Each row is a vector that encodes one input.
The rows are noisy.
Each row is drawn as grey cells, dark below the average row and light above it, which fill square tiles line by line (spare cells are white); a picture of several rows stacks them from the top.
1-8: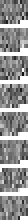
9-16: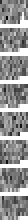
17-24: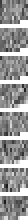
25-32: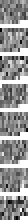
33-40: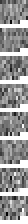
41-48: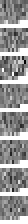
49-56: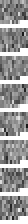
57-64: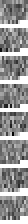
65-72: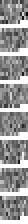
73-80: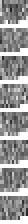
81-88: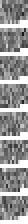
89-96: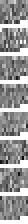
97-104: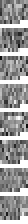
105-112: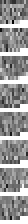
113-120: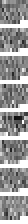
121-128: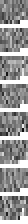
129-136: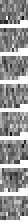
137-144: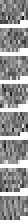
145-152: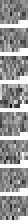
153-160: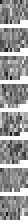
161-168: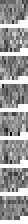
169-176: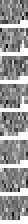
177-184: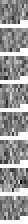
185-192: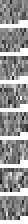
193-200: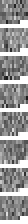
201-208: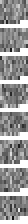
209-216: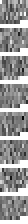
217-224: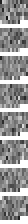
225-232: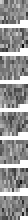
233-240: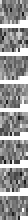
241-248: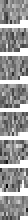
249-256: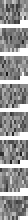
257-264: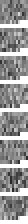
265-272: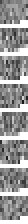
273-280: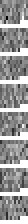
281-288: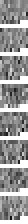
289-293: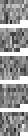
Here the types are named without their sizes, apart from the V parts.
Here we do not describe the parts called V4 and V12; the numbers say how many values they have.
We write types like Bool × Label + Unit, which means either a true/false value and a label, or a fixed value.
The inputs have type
Bool × V4 + Label + Line × V12.
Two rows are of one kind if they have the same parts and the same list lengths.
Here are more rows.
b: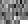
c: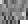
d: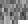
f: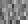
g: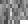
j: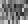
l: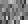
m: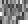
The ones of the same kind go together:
b, c, f, g, l
d
j, m

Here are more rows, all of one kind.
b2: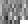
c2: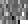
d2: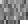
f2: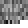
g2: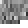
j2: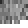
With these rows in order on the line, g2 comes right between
b2 and c2.
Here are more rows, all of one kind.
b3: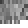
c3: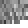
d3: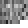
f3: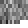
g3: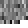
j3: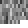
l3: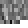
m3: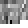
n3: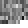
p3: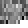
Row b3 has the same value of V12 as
c3 and g3.
